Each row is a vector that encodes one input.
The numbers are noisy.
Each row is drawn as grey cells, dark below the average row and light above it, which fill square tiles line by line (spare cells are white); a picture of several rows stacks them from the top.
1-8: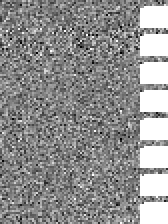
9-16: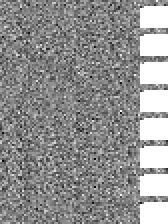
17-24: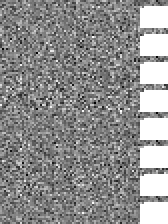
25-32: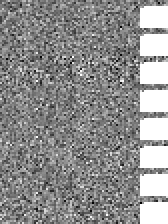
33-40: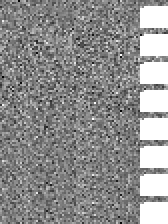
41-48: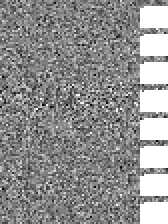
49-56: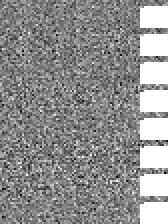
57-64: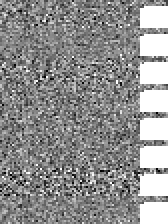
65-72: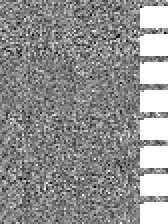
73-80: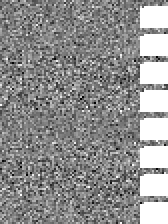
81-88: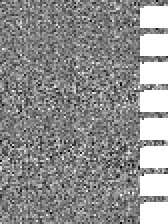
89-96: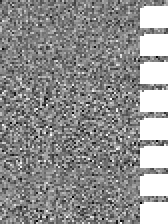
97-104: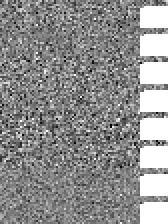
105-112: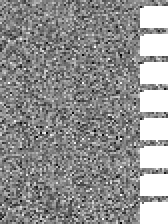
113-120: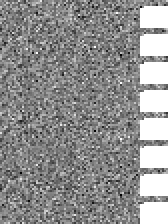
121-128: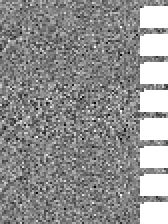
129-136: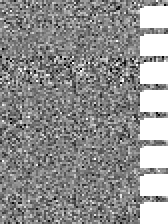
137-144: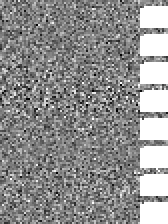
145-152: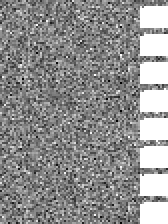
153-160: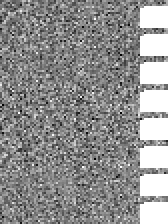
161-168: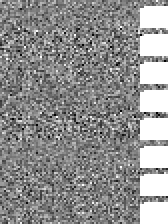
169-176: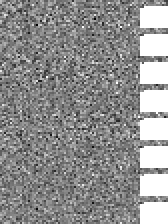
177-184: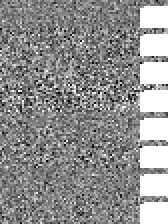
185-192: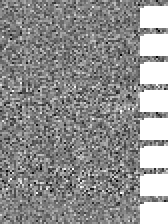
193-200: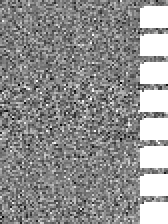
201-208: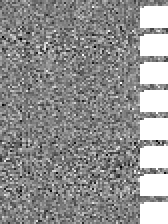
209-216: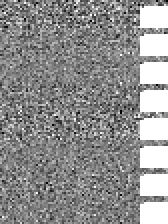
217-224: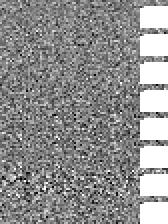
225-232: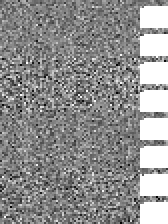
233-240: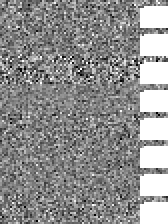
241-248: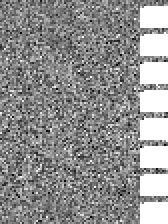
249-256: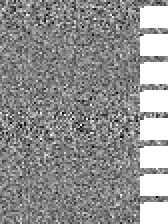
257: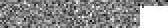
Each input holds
a true/false value, together with either a node of a 10-node tree, or a list of up to three points on an 8-point line.
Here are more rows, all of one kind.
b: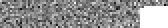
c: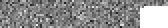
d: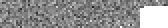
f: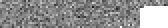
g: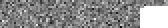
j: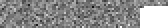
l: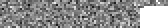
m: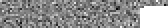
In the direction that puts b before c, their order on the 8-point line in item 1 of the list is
f, j, g, d, b, c, m, l.
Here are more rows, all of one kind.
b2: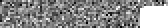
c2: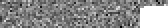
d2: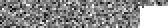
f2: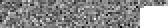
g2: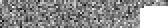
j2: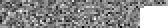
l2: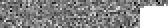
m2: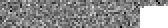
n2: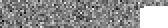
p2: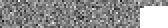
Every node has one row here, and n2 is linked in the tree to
d2, l2 and m2.
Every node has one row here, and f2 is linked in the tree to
d2.
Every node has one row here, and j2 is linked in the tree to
b2.
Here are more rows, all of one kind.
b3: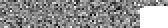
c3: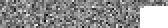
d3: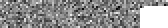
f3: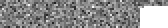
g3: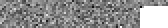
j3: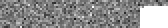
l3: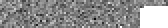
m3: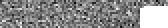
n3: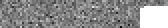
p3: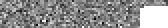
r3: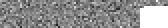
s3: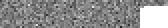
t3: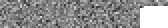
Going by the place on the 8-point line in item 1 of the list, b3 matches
c3, p3 and r3.
